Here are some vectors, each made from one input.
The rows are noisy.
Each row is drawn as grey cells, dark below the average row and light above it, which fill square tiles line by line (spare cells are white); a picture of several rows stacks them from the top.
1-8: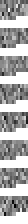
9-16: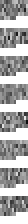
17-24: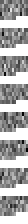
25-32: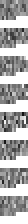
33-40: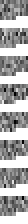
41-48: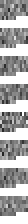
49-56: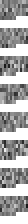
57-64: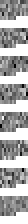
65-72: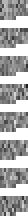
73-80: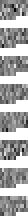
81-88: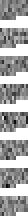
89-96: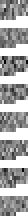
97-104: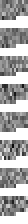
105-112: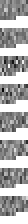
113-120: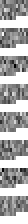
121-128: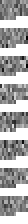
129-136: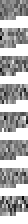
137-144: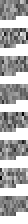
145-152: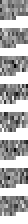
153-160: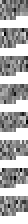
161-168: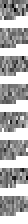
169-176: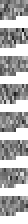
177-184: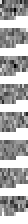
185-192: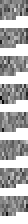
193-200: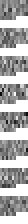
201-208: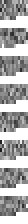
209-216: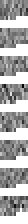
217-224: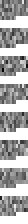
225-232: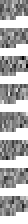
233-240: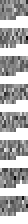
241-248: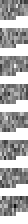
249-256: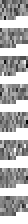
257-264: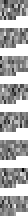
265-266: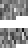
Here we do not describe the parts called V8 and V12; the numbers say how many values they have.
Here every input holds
a value of V12, together with either one of 6 labels, or one of 9 labels and a value of V8.
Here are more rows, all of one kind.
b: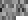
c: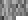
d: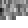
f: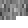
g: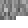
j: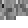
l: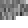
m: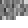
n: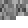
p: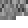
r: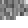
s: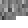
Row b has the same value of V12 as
n and p.
